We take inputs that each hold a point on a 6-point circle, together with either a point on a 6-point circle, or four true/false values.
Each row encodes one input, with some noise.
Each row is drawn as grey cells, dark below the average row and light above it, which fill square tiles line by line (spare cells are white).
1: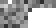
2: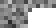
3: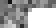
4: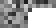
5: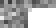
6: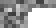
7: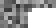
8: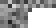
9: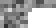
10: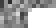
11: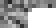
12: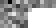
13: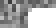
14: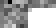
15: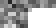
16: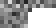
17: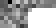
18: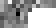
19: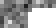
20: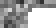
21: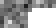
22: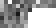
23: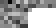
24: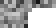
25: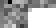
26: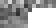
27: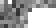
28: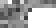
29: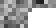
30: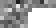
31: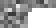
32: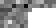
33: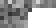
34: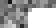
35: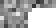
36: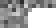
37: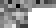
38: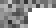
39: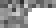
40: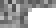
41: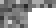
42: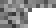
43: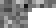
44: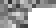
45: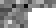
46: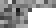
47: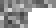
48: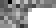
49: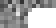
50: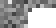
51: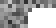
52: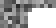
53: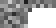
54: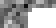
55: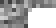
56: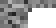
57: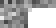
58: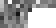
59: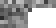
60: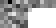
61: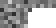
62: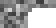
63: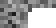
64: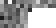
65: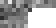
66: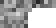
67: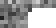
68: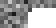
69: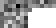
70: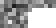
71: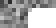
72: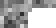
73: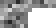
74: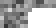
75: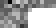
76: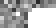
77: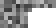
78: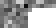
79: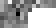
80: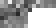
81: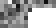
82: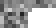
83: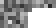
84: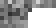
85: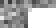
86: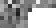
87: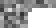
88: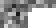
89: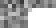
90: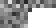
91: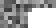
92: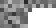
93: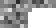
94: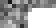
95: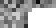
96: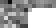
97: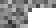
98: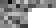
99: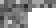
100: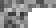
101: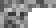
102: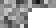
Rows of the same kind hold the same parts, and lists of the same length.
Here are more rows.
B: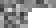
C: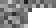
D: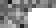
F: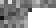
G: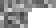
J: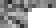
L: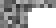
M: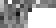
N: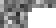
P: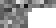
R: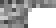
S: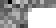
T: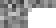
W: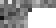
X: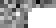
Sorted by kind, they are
B, C, D, F, G, J, L, M, N, P, R, S, T, W
X

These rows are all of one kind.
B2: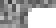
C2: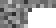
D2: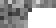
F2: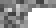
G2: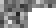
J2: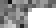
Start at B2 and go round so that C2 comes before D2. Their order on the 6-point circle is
B2, F2, C2, D2, G2, J2.
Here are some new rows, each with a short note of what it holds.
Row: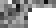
a point on each of two 6-point circles
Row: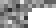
a point on each of two 6-point circles
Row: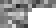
a point on each of two 6-point circles
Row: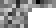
a point on each of two 6-point circles
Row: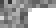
a point on a 6-point circle and four true/false values
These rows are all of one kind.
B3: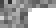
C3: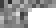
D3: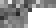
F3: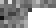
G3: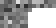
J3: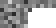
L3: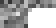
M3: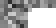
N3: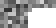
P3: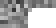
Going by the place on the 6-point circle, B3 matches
C3, L3 and P3.
